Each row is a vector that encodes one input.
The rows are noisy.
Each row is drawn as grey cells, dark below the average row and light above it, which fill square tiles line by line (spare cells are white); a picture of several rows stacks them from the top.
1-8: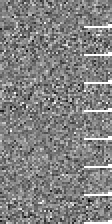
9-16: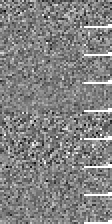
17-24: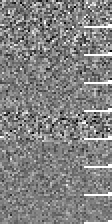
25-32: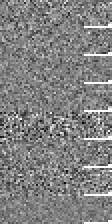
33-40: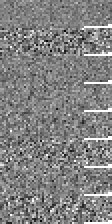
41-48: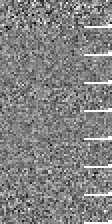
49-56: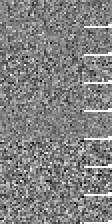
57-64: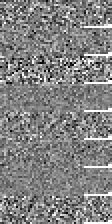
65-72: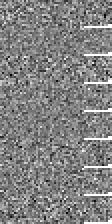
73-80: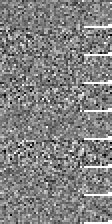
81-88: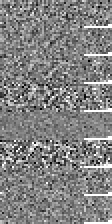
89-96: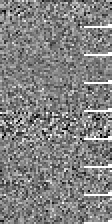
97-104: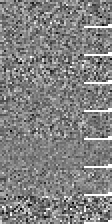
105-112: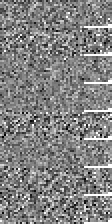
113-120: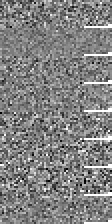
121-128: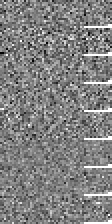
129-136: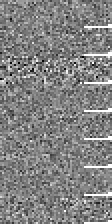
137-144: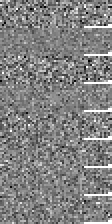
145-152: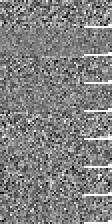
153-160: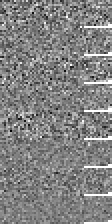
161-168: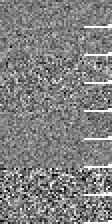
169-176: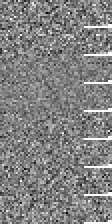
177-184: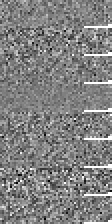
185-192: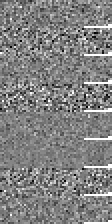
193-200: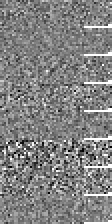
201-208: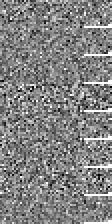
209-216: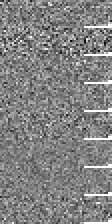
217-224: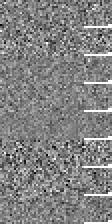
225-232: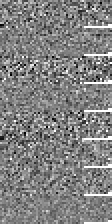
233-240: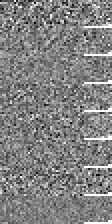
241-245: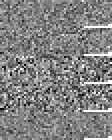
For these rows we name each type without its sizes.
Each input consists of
a list of points on a line.
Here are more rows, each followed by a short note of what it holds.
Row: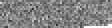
a list of one item
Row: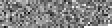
a list of one item
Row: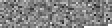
a list of one item
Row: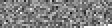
a list of two items
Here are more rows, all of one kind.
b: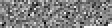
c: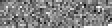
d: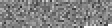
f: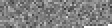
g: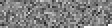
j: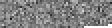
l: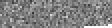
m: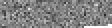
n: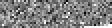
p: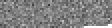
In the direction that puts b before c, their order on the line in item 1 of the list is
d, m, b, p, c, g, l, f, n, j.
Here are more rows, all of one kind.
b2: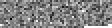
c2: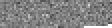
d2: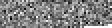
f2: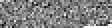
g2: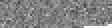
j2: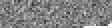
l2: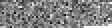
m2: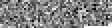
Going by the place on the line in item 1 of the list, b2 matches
d2 and m2.
